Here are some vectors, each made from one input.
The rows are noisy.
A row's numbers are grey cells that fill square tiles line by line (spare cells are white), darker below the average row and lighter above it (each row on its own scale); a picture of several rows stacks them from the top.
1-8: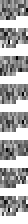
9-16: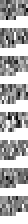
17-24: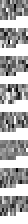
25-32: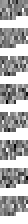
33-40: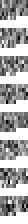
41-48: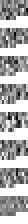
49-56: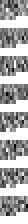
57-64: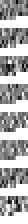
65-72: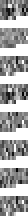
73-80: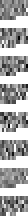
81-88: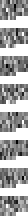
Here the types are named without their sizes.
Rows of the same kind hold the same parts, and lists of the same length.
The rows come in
2 kinds.
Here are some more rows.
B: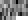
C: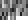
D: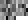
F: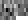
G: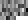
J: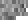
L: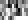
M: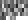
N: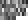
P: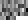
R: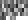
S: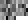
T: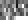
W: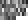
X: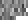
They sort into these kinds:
B, C, D, F, G, L, M, P, R, S, T
J, N, W, X

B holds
four true/false values.
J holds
a point on a line.
